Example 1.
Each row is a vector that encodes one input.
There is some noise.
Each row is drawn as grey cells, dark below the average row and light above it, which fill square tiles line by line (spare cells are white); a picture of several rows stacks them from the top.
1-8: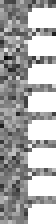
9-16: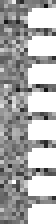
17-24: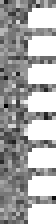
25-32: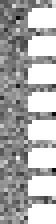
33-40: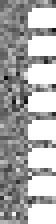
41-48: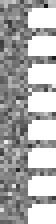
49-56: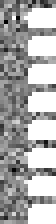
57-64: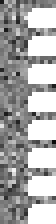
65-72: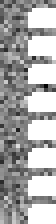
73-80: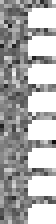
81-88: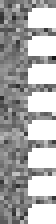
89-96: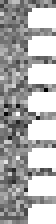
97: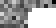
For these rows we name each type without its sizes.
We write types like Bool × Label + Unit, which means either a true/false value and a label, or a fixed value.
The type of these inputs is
(Circle + Unit) × Line.
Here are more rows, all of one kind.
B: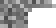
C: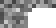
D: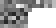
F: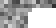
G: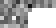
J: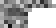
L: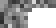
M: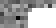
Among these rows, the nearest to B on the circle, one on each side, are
G and J.
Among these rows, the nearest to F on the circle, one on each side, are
C and J.
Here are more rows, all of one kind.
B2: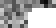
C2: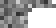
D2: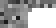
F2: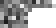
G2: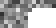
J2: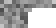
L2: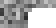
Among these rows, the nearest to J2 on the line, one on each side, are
F2 and L2.
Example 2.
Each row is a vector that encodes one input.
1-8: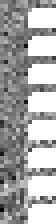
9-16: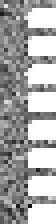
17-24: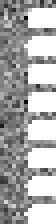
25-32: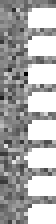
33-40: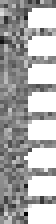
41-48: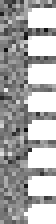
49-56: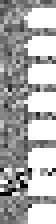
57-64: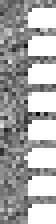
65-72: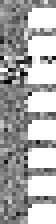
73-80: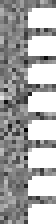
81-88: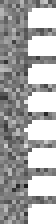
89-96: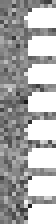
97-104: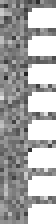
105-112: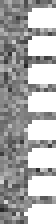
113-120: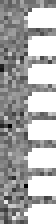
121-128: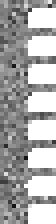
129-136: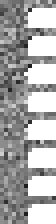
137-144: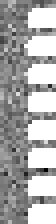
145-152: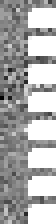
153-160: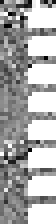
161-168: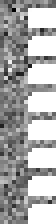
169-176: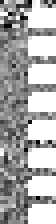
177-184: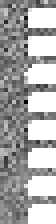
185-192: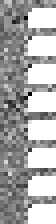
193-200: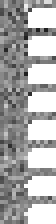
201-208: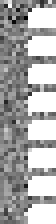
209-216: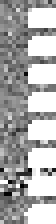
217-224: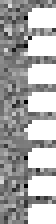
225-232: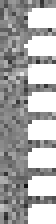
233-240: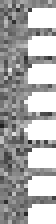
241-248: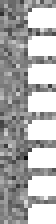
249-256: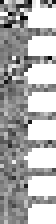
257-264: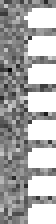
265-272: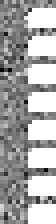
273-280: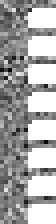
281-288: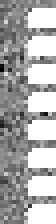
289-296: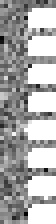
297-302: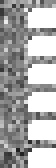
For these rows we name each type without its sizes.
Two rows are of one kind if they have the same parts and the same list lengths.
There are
2 kinds of row.
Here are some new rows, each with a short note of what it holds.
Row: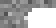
a point on each of two lines and a true/false value
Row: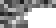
a point on each of two lines and a true/false value
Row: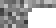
a point on each of two lines and a true/false value
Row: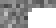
a point on each of two lines and a true/false value
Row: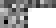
a point on each of two lines and a true/false value
